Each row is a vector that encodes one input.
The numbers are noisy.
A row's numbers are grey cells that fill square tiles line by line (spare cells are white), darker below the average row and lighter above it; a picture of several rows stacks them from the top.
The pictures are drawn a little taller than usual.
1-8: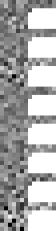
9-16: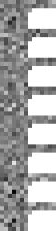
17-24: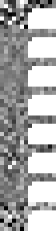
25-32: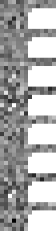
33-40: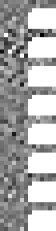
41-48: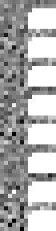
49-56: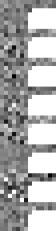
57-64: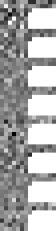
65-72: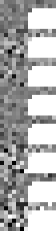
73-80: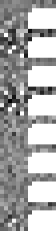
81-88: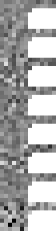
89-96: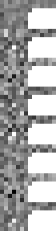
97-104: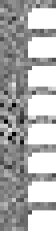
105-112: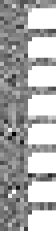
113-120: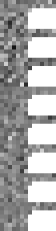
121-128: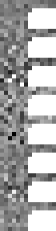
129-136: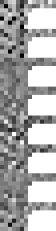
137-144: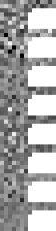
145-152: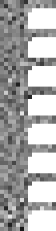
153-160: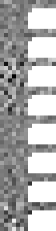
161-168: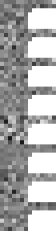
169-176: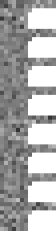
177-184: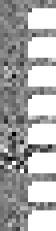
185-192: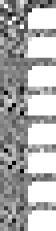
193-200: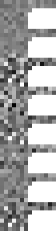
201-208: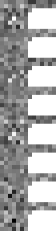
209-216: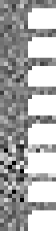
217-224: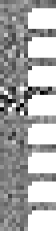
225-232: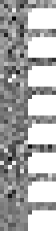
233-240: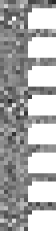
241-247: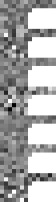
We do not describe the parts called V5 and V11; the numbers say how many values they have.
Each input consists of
a point on a 6-point line, together with either a point on an 8-point circle, or three true/false values, a value of V5 and a value of V11.
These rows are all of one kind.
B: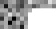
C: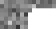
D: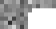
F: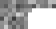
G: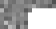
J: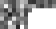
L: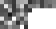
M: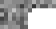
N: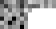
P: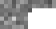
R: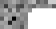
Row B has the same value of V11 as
D, G, J and R.
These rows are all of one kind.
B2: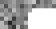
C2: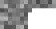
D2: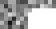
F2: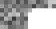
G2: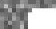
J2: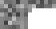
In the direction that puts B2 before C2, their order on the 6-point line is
F2, B2, C2, D2, G2, J2.
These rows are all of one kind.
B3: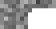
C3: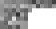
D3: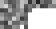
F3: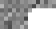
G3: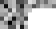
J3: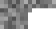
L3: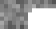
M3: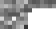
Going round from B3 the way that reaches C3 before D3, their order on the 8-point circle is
B3, L3, G3, M3, C3, F3, D3, J3.
